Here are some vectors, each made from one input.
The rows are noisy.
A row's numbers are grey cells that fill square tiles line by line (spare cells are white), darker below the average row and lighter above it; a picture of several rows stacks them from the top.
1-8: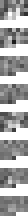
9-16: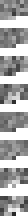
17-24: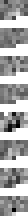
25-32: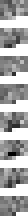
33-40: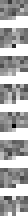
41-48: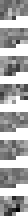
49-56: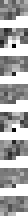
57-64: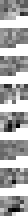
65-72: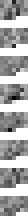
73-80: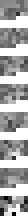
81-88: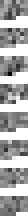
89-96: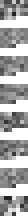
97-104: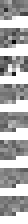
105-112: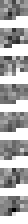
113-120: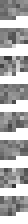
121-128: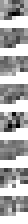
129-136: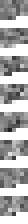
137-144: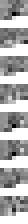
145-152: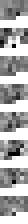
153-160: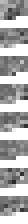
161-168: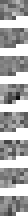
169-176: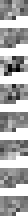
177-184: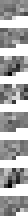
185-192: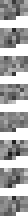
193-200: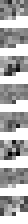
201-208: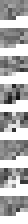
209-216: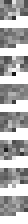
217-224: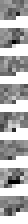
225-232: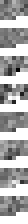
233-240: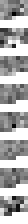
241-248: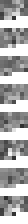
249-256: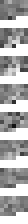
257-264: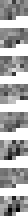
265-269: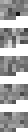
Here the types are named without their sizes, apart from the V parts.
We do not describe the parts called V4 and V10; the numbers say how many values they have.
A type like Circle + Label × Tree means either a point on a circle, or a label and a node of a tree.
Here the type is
Bool × Bool × Bool × Bool + Line × (Tree + V4) + V10.
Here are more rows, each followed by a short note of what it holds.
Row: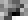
a point on a line and a node of a tree
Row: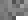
four true/false values
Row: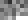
a point on a line and a node of a tree
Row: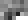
a value of V10
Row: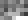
a point on a line and a value of V4
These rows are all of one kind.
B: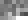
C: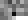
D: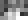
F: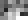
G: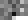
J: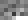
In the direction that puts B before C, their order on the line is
F, D, B, J, C, G.
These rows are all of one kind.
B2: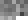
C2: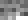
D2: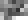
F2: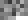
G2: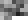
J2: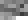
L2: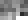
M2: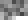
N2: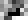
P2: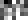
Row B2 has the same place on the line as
C2, D2, J2 and L2.
